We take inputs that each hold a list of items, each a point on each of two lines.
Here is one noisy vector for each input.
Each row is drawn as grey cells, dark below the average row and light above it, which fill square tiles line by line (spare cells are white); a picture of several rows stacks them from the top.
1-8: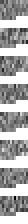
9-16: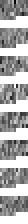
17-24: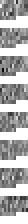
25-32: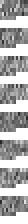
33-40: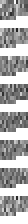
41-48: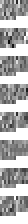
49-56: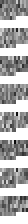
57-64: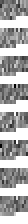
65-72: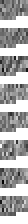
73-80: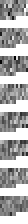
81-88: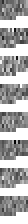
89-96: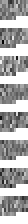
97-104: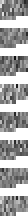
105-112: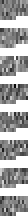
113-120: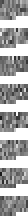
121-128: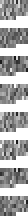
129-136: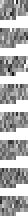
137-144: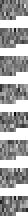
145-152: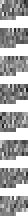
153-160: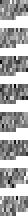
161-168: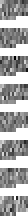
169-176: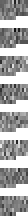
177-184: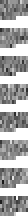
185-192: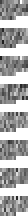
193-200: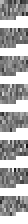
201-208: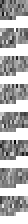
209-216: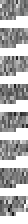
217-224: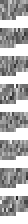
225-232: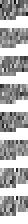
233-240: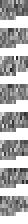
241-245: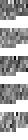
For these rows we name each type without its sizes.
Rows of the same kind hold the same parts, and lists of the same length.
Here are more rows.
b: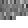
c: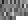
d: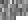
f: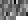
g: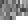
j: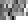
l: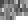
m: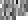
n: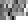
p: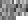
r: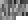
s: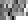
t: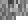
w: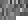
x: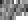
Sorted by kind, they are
b, c, d, f, g, l, p, w, x
j, n, s
m, r, t

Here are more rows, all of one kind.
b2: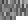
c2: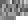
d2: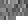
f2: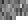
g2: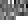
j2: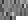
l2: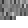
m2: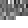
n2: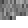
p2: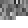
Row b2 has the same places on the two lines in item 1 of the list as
f2, j2 and l2.
